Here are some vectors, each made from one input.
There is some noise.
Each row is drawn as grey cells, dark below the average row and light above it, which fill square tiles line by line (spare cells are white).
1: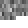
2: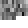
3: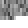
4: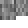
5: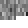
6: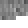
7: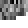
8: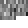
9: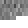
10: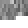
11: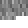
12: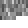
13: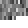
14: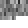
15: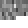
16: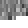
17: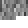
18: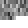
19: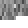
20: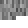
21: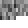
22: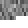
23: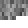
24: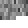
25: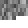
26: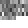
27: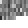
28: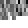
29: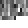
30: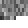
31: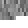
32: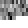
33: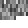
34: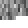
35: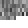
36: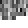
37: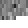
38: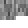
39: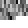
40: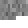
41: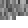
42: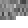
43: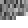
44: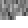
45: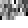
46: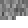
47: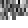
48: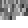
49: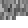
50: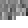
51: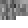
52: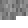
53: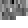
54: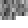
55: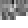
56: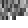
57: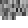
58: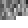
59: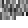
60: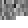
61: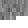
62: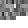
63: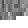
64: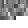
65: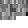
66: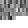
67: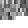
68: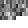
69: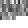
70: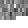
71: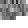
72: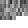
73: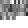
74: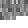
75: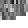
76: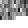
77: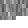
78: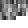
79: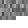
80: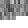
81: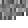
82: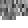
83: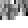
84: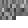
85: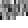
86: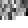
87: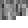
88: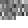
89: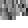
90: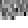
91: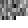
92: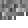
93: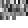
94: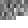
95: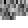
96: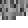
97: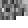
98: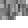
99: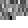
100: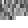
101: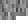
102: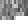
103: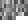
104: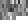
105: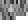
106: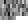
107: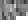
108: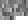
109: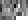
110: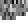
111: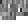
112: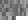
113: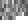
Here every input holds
either a point on a 5-point line, or a list of up to three points on a 4-point line.
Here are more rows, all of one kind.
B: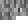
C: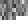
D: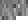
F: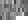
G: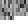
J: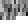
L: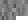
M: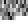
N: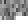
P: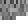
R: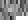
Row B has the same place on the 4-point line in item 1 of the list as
C, D and M.
